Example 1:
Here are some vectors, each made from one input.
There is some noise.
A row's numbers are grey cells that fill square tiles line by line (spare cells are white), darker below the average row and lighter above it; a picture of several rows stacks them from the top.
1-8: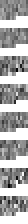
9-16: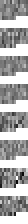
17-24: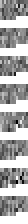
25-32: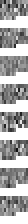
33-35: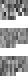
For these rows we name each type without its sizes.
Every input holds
a point on a line.
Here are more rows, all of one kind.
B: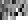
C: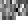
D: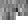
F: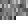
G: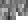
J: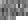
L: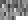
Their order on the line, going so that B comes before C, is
F, B, J, C, D, G, L.
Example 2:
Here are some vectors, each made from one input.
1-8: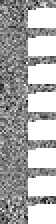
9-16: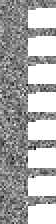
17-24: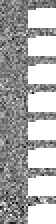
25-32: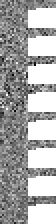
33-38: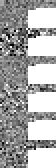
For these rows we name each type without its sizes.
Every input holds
a point on a circle.
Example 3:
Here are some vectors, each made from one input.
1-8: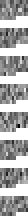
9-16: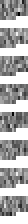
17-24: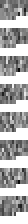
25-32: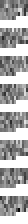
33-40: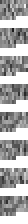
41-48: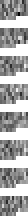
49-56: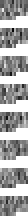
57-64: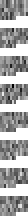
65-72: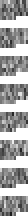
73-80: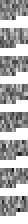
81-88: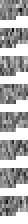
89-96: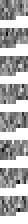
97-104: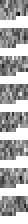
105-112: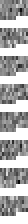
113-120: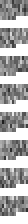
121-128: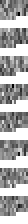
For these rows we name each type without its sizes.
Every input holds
a point on each of two lines.
